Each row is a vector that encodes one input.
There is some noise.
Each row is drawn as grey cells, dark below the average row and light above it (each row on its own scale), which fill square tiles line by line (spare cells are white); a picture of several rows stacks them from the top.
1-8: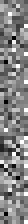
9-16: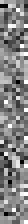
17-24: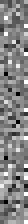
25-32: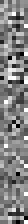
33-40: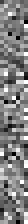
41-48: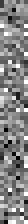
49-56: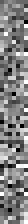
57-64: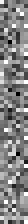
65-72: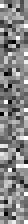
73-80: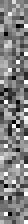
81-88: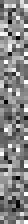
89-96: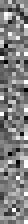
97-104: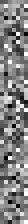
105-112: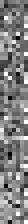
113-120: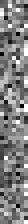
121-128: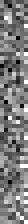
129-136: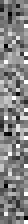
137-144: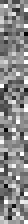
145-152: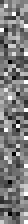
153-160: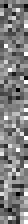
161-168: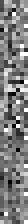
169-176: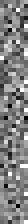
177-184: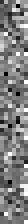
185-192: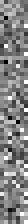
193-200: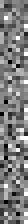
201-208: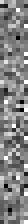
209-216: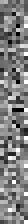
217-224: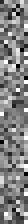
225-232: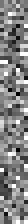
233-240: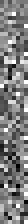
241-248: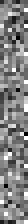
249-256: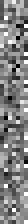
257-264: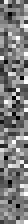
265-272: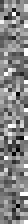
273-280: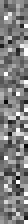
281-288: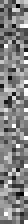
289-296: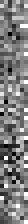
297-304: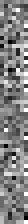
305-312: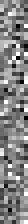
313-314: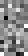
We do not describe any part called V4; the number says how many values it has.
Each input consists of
a point on an 8-point line and a value of V4, together with either a node of an 8-node tree, or four true/false values.
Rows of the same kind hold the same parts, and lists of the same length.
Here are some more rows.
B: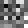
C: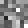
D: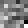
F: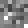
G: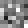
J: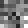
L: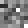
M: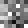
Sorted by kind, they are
B, D, F, J, M
C, G, L

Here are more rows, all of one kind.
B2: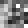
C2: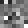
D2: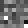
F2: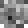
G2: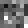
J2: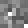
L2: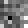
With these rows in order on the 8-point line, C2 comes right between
D2 and L2.
